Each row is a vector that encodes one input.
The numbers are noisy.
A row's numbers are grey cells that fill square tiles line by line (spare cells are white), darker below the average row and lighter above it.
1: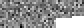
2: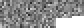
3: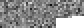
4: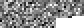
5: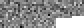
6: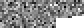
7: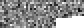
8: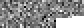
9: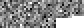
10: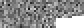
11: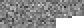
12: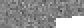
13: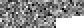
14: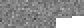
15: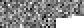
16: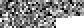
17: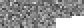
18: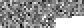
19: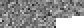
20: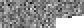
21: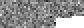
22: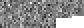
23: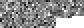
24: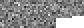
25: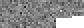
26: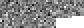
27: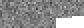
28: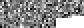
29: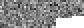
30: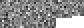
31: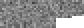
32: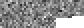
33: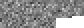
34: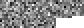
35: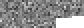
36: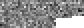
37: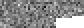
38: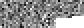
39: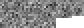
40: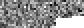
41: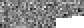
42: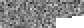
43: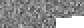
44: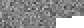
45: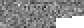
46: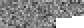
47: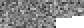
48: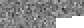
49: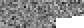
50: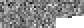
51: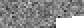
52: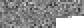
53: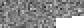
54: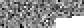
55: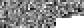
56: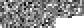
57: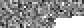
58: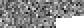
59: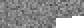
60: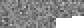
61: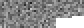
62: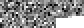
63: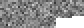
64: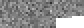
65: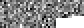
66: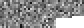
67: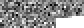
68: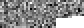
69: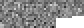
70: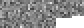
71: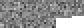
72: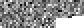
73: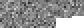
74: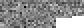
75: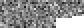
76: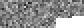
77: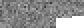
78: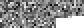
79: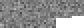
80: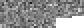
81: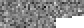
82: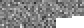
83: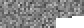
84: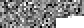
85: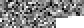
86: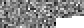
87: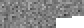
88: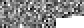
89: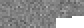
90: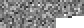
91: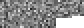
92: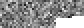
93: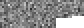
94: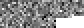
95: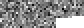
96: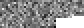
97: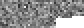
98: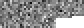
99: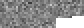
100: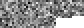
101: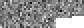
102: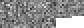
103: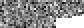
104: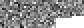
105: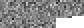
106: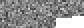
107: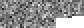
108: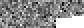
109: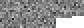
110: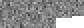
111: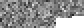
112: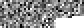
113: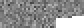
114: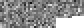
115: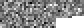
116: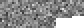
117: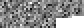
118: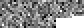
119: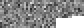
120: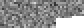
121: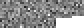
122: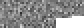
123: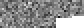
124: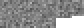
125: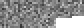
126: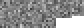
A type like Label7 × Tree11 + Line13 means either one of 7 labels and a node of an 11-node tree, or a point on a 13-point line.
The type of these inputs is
List2(Circle8).
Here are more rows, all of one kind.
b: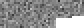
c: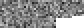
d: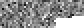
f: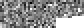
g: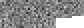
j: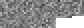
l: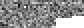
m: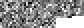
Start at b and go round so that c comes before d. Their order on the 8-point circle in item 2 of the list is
b, j, g, m, c, d, l, f.
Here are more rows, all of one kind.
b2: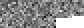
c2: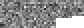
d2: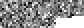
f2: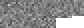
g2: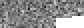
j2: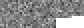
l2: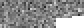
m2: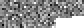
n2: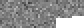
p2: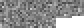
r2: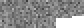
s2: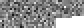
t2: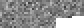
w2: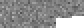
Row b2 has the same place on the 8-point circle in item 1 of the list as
f2, g2, l2 and n2.
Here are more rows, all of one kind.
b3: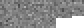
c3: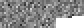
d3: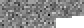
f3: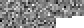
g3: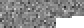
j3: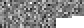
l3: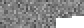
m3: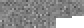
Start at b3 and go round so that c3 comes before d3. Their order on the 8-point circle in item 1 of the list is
b3, l3, g3, f3, c3, m3, d3, j3.
